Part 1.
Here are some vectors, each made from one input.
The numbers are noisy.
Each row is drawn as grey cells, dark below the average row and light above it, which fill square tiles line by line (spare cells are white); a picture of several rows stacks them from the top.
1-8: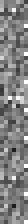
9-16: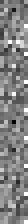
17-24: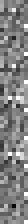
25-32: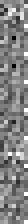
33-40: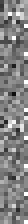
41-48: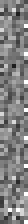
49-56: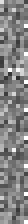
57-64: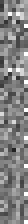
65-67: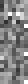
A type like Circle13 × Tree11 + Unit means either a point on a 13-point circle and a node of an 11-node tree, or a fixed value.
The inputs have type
Bool × (Line5 × Line5 + Unit).
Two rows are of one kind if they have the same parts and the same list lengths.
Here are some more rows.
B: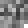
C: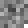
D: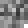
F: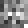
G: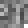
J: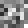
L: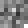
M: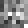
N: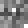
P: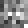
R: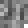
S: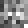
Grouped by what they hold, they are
B, C, D, G, L, N, R
F, J, M, P, S

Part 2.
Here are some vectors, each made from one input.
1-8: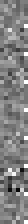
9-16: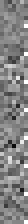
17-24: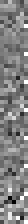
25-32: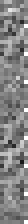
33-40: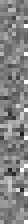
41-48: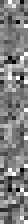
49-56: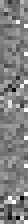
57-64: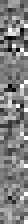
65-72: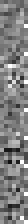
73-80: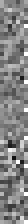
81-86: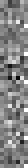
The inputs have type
Line9 × (Tree11 + Unit).
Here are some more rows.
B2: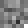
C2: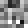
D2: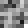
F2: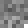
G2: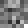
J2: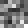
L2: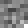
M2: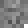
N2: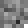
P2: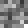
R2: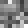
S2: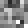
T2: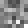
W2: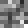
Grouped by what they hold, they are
B2, D2, G2, M2, N2
C2, F2, J2, L2, P2, R2, S2, T2, W2

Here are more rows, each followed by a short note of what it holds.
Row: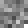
a point on a 9-point line and a node of an 11-node tree
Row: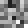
a point on a 9-point line and a node of an 11-node tree
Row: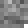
a point on a 9-point line
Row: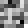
a point on a 9-point line
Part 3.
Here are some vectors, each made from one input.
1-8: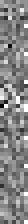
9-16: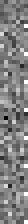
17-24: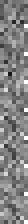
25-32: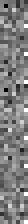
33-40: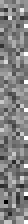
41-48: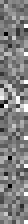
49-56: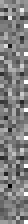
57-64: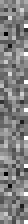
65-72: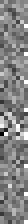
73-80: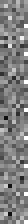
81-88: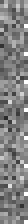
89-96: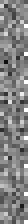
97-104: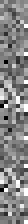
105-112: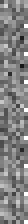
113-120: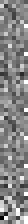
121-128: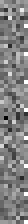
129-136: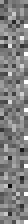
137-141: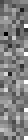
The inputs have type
List2(Line7).
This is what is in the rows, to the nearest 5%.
All of them are lists of up to two points on a 7-point line: about 5% are empty, 40% hold one and 55% two.
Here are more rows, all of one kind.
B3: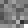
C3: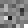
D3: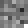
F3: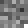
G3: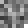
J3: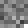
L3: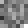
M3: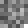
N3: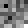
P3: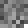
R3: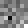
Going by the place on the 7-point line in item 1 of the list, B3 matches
J3 and P3.
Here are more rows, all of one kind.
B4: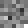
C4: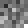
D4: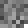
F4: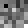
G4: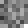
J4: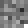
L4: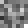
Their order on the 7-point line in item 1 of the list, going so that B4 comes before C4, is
L4, G4, D4, J4, B4, C4, F4.
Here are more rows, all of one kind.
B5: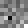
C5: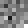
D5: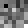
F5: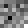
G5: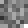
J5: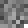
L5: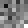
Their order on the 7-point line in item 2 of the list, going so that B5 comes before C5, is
F5, B5, C5, G5, L5, J5, D5.
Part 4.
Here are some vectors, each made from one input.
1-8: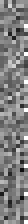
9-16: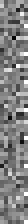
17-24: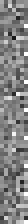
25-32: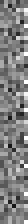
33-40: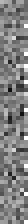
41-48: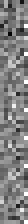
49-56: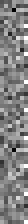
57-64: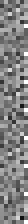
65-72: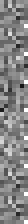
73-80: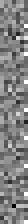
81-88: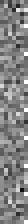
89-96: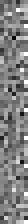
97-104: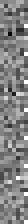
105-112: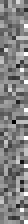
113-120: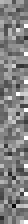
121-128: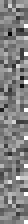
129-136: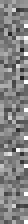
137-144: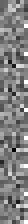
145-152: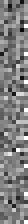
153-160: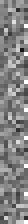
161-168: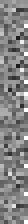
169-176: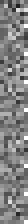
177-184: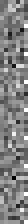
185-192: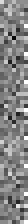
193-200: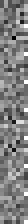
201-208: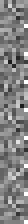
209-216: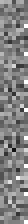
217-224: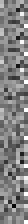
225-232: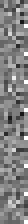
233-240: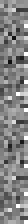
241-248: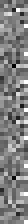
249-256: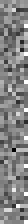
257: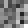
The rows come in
2 kinds.
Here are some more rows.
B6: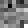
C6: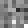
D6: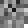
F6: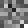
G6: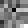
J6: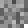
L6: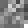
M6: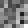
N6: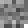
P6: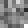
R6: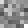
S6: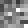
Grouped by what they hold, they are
B6, D6, F6, G6, M6, S6
C6, J6, L6, N6, P6, R6

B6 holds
a point on a 3-point line and a point on a 6-point line.
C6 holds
one of 10 labels.
